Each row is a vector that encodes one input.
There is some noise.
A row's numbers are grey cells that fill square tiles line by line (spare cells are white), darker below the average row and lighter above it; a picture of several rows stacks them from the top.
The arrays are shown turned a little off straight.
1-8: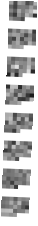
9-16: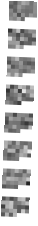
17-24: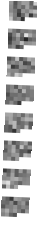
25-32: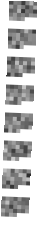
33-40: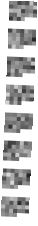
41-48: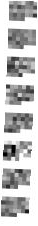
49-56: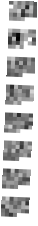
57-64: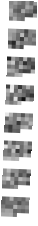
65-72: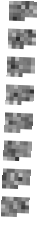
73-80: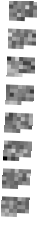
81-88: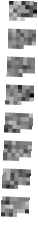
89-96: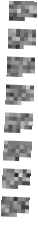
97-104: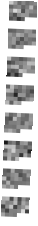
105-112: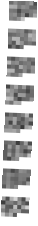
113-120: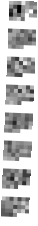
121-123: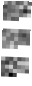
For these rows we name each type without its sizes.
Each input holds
either a point on a circle and a true/false value, or a fixed value.
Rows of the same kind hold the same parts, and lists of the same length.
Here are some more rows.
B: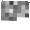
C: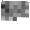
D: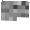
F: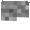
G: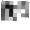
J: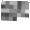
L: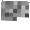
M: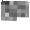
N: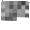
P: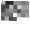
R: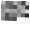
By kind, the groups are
B, C, D, F, J, L, M, N, P, R
G

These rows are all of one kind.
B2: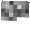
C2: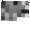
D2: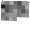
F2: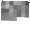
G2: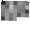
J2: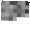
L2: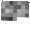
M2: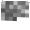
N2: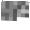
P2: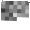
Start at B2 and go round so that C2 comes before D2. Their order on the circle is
B2, C2, J2, L2, P2, M2, N2, D2, F2, G2.
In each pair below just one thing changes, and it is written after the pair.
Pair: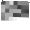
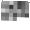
the true/false value
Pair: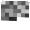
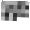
the place on the circle
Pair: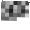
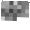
the place on the circle
